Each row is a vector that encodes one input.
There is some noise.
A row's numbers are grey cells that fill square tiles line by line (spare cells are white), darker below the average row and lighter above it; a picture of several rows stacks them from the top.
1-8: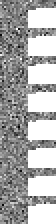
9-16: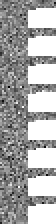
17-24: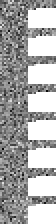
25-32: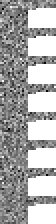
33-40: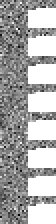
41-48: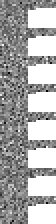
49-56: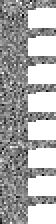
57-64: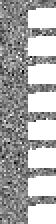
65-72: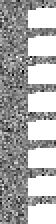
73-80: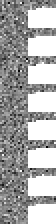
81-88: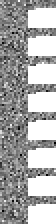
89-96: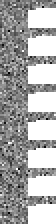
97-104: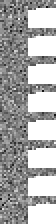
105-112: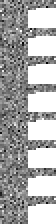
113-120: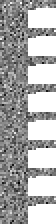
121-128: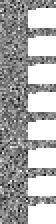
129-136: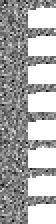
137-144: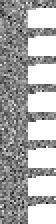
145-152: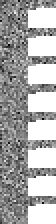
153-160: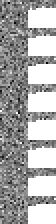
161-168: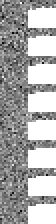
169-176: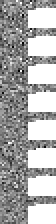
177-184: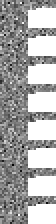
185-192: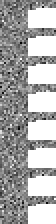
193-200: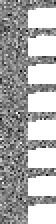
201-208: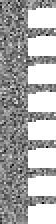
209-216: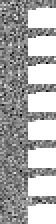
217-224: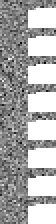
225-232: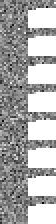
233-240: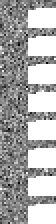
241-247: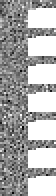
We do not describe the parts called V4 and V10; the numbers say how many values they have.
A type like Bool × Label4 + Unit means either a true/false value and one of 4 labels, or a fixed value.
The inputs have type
(Circle6 + Unit) × Line7 + V4 × V10.
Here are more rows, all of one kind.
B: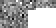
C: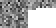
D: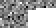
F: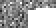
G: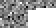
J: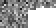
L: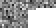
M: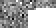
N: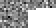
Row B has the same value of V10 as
F and M.
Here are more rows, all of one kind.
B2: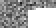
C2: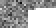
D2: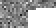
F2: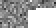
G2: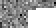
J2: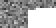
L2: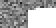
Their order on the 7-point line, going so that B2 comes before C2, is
B2, L2, J2, F2, D2, C2, G2.
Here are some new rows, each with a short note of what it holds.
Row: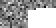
a value of V4 and a value of V10
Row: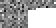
a point on a 7-point line
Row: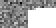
a point on a 6-point circle and a point on a 7-point line
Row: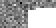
a point on a 6-point circle and a point on a 7-point line
